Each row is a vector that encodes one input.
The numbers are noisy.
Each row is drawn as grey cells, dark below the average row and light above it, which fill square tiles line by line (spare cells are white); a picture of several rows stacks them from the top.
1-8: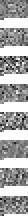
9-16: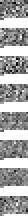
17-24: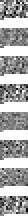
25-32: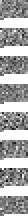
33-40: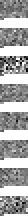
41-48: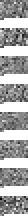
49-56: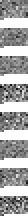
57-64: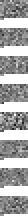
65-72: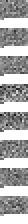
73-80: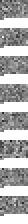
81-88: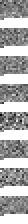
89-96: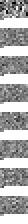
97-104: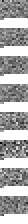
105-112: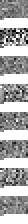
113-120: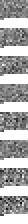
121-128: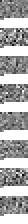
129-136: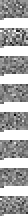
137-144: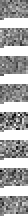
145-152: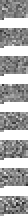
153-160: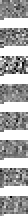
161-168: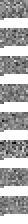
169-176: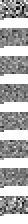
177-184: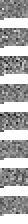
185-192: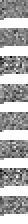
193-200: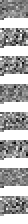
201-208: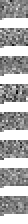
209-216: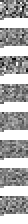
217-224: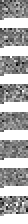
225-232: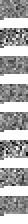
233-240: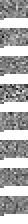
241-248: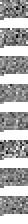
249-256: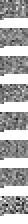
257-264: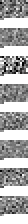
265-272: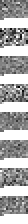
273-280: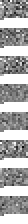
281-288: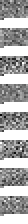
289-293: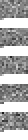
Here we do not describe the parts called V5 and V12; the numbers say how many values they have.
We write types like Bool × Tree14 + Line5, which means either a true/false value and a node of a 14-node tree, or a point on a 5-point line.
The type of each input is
Bool × Bool × Bool × Bool × (Line11 + V5) × V12.
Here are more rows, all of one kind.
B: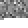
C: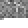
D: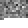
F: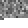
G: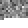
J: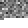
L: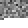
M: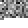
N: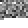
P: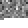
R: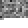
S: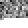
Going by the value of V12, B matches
C, D, N and R.
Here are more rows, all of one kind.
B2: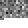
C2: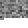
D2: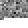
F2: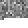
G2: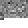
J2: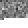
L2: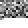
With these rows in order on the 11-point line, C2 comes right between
B2 and J2.
